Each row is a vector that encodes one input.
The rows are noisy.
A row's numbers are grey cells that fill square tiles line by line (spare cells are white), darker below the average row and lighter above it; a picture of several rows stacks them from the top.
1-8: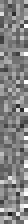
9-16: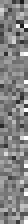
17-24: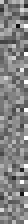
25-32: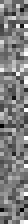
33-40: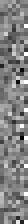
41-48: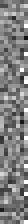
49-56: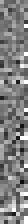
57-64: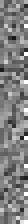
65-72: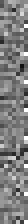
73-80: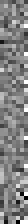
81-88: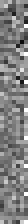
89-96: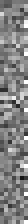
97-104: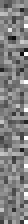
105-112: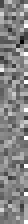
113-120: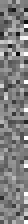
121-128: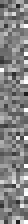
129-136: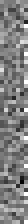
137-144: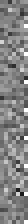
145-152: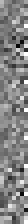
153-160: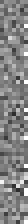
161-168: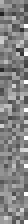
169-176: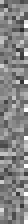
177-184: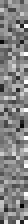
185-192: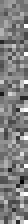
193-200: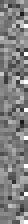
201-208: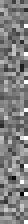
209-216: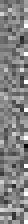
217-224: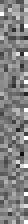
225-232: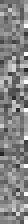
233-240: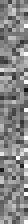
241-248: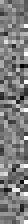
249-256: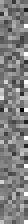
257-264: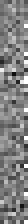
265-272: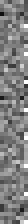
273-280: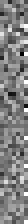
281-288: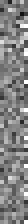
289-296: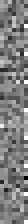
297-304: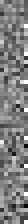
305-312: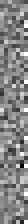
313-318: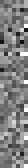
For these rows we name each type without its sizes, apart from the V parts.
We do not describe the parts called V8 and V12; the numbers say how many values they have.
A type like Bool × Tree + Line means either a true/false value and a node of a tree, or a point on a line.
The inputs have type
(Bool × V12 + Line × V8) × (Circle + Unit).
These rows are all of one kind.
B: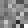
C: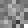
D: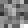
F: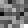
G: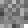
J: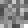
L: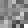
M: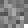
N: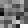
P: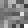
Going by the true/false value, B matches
C, D, F and M.
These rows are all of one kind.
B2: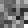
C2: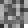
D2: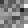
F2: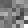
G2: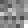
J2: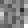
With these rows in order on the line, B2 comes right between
C2 and G2.
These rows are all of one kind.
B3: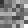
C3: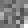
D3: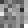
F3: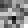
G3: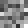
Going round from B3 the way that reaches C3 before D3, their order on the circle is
B3, F3, C3, D3, G3.
